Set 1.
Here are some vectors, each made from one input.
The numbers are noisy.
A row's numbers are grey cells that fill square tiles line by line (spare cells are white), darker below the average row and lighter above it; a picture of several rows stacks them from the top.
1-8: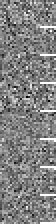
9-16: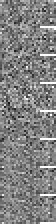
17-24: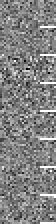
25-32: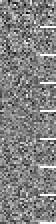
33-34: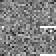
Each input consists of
a point on an 8-point line.
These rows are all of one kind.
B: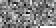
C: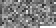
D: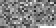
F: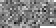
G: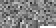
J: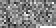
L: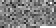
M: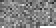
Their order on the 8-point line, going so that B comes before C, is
B, J, D, L, F, G, M, C.
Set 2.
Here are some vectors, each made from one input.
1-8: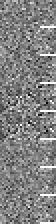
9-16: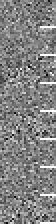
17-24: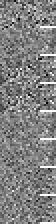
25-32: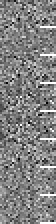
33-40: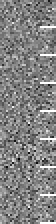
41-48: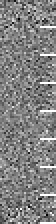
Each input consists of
a point on a 6-point line.
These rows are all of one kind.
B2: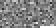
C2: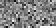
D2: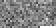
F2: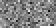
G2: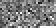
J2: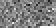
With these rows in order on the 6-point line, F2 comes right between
C2 and D2.
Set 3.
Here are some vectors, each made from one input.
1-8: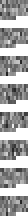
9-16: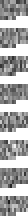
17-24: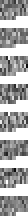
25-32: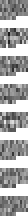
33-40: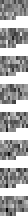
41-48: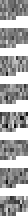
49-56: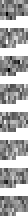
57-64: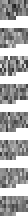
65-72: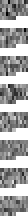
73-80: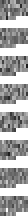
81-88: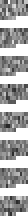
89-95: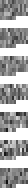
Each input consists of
four true/false values.
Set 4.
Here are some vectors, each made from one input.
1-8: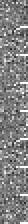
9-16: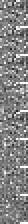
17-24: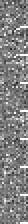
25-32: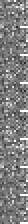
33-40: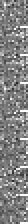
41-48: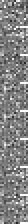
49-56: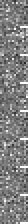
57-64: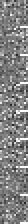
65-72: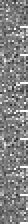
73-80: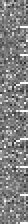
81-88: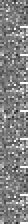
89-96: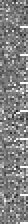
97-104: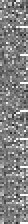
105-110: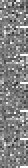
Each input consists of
a point on a 6-point line.
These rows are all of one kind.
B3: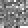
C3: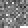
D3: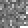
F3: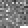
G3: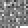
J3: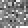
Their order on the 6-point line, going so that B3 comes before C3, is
B3, D3, C3, F3, G3, J3.
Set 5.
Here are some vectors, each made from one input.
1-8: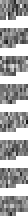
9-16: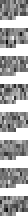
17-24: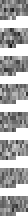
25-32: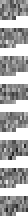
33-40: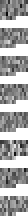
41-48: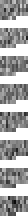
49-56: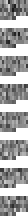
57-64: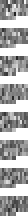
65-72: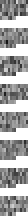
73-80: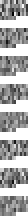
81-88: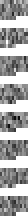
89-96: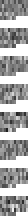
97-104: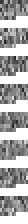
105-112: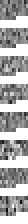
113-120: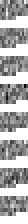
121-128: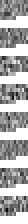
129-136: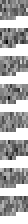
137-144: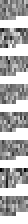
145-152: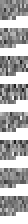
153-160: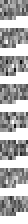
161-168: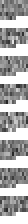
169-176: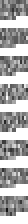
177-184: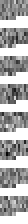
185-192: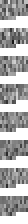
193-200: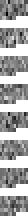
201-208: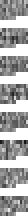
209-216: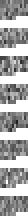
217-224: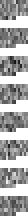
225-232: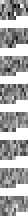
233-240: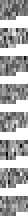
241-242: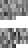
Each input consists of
four true/false values.
